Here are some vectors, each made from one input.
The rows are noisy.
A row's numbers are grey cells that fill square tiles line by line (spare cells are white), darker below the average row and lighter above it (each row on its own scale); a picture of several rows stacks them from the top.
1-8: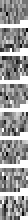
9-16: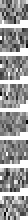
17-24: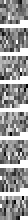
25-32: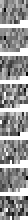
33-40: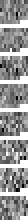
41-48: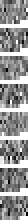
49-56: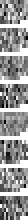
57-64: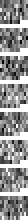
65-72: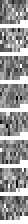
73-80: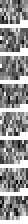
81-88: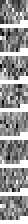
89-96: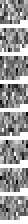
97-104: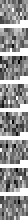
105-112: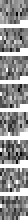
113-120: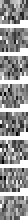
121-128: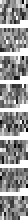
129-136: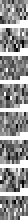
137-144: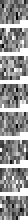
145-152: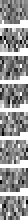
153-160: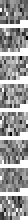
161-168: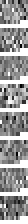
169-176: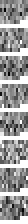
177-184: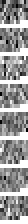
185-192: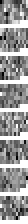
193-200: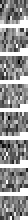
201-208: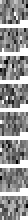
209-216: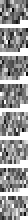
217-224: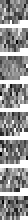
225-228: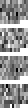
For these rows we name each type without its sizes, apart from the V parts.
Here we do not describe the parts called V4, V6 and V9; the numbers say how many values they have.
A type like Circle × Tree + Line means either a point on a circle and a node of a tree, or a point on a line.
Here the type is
Bool × Label × V4 + (Line + V9) × V6.
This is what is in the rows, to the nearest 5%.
About 40% of them hold a label, a true/false value and a value of V4. The rest hold a value of V6, together with either a point on a line, or a value of V9.
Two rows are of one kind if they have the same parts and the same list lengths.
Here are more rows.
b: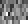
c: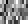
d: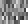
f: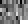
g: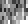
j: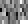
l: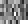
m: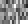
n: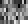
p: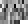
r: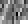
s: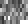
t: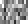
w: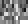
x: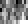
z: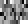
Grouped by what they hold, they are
b, d, m, t, w
c, f, l, n, p, s, z
g, j, r, x

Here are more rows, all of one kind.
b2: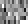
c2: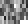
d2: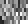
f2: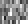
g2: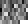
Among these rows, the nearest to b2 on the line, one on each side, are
c2 and d2.
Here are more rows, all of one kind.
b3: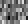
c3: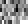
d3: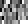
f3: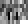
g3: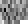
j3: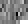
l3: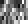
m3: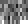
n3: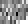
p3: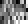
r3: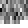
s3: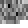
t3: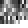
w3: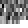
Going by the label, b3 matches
d3, g3, l3 and s3.
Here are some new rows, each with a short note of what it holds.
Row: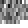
a label, a true/false value and a value of V4
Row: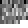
a point on a line and a value of V6
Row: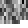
a point on a line and a value of V6
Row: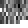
a value of V6 and a value of V9
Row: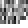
a point on a line and a value of V6
